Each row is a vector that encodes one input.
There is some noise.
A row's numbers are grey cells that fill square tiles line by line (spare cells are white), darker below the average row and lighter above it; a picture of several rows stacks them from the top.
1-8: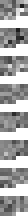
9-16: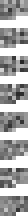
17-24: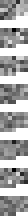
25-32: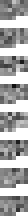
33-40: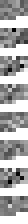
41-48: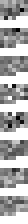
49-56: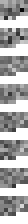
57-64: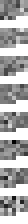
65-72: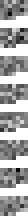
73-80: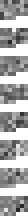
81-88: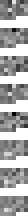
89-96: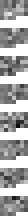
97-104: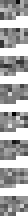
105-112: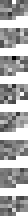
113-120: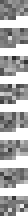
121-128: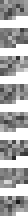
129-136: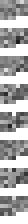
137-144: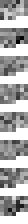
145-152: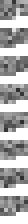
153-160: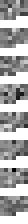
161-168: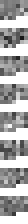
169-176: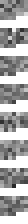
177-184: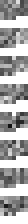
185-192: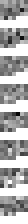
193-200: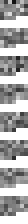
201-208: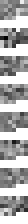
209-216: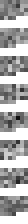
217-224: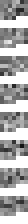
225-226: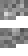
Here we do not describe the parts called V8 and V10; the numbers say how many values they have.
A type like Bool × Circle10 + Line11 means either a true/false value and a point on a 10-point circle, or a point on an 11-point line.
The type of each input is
Bool × V8 + Tree9 + V10.
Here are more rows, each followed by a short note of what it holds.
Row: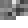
a true/false value and a value of V8
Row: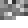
a node of a 9-node tree
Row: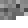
a true/false value and a value of V8
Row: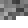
a node of a 9-node tree
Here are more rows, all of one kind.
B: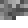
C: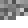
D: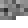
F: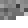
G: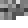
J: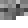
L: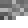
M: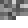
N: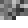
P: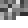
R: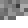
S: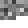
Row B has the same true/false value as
L, M, N and P.
